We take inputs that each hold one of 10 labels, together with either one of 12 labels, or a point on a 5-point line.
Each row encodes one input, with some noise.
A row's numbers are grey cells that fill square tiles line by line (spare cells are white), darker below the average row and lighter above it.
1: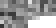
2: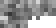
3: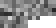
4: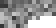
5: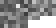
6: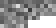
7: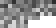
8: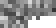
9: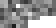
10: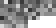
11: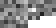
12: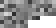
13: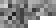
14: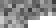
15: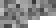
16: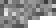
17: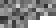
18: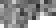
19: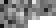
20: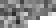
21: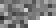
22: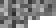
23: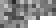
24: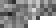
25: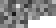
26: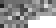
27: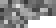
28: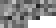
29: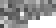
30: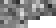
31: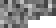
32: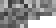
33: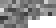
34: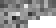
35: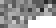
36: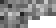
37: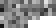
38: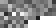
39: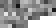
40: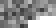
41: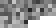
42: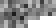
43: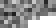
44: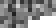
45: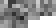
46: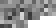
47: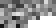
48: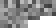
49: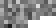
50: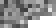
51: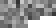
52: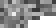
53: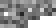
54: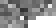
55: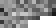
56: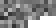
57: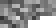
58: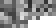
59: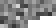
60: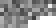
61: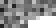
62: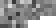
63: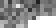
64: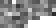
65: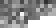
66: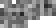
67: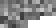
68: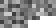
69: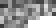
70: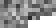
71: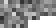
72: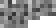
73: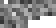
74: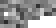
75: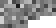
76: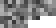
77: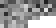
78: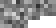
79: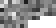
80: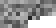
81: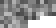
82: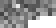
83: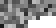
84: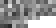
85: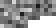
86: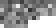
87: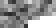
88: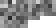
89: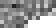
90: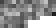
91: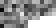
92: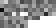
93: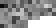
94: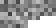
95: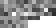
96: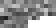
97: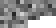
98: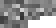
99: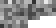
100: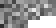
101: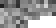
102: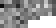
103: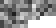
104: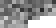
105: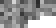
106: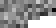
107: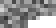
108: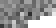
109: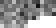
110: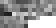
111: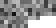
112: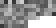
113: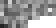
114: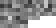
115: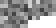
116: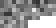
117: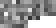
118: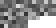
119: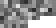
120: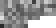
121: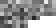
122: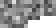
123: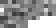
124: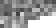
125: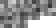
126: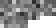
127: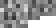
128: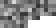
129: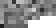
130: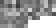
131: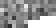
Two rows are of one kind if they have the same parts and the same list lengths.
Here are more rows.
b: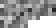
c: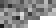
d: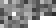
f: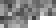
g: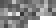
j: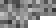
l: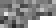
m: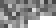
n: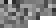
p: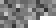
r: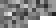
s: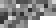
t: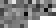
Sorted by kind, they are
b, c, j, m, n
d, f, g, l, p, r, s, t

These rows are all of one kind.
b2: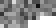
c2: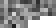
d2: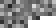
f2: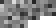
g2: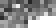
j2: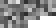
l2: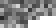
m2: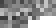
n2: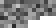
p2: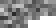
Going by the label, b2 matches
g2 and l2.
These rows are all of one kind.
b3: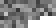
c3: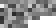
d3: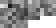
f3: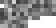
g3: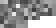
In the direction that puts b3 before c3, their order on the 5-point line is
b3, g3, c3, d3, f3.
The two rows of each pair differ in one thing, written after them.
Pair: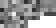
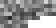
the label
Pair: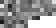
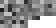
the place on the 5-point line
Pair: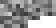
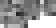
the label
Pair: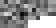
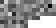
the label
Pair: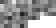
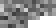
the place on the 5-point line
